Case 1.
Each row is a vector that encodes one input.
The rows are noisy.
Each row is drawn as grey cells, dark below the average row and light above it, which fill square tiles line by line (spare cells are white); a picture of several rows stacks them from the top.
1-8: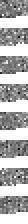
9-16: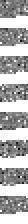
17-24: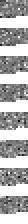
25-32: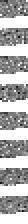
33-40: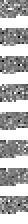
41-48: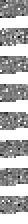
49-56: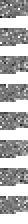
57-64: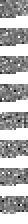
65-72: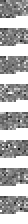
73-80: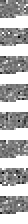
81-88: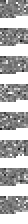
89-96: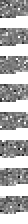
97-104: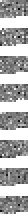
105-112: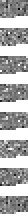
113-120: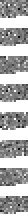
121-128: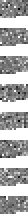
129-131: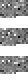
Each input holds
either a point on an 11-point circle, or a point on a 13-point line.
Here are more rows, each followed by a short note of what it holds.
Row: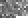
a point on an 11-point circle
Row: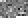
a point on a 13-point line
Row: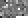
a point on an 11-point circle
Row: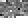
a point on a 13-point line
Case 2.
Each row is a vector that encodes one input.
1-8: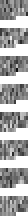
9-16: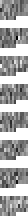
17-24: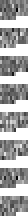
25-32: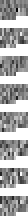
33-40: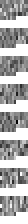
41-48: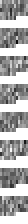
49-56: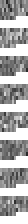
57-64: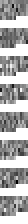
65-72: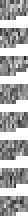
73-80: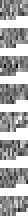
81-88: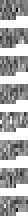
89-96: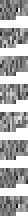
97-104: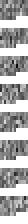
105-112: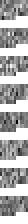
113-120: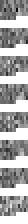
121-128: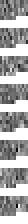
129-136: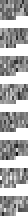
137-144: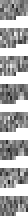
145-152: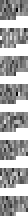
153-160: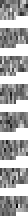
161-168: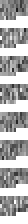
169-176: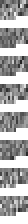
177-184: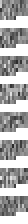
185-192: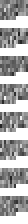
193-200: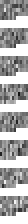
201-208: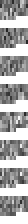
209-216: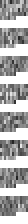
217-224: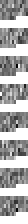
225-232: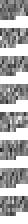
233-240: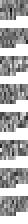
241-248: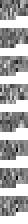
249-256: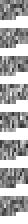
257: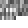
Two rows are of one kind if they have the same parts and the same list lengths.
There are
2 kinds of row.
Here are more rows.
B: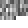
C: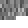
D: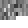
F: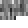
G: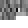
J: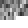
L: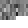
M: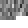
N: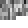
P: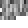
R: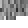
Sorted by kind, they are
B, J, N, P
C, D, F, G, L, M, R

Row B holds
a point on a 13-point line.
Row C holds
a node of a 17-node tree.
